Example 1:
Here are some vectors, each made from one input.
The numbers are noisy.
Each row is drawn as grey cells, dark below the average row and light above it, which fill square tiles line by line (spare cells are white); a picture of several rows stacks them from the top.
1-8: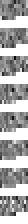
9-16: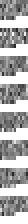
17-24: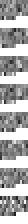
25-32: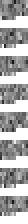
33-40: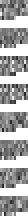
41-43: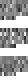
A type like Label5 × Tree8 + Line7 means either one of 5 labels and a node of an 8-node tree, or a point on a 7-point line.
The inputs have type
Bool × Bool × Bool + Unit.
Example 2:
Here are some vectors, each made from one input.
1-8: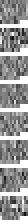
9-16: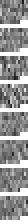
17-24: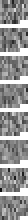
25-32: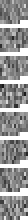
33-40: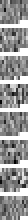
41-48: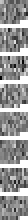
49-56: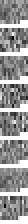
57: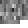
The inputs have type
Tree12.
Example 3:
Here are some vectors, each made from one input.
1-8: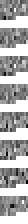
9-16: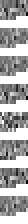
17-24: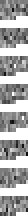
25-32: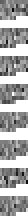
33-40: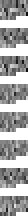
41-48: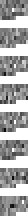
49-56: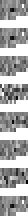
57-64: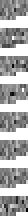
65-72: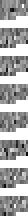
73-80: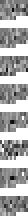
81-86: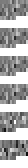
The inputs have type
Bool × Bool × Bool + Unit.
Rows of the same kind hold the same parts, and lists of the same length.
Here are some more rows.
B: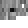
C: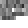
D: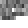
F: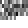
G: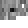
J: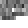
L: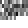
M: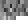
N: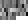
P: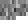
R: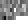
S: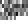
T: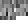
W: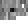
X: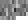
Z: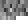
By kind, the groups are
B, C, D, G, J, M, N, P, R, T, W, X, Z
F, L, S

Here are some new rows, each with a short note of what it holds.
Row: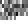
a fixed value
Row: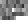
three true/false values
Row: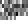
a fixed value
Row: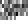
a fixed value
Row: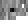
three true/false values
